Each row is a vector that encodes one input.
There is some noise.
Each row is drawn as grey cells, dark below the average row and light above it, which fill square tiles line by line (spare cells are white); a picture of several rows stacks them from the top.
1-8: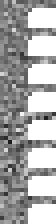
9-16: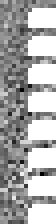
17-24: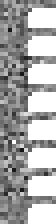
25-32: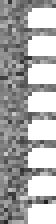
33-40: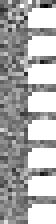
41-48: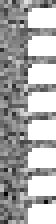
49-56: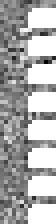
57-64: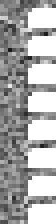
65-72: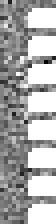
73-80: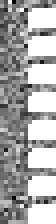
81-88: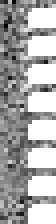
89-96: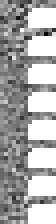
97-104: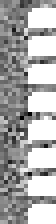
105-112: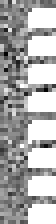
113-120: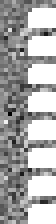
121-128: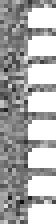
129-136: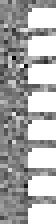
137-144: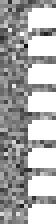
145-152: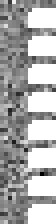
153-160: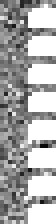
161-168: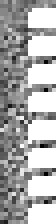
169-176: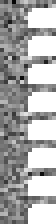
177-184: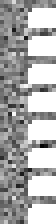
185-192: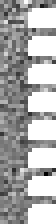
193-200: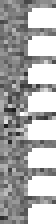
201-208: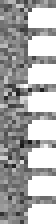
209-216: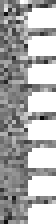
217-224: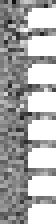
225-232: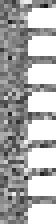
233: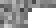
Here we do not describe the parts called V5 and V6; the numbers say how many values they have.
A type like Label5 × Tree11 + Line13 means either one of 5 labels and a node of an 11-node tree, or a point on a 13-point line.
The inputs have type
Line8 × (Line8 + V5 × V6) + Line9.
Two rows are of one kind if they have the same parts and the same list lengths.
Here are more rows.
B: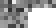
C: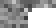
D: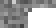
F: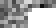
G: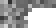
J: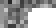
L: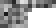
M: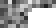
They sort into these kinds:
B, D, G, J
C
F, L, M

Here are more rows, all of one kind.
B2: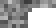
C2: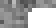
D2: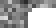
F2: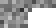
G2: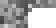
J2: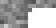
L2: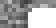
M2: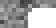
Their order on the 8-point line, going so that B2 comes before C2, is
J2, B2, F2, L2, G2, C2, M2, D2.
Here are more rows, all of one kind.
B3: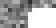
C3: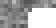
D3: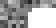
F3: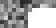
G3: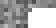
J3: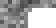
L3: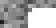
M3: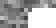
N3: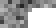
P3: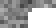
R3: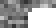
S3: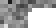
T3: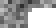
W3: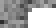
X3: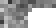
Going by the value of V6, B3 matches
G3, R3, S3 and W3.
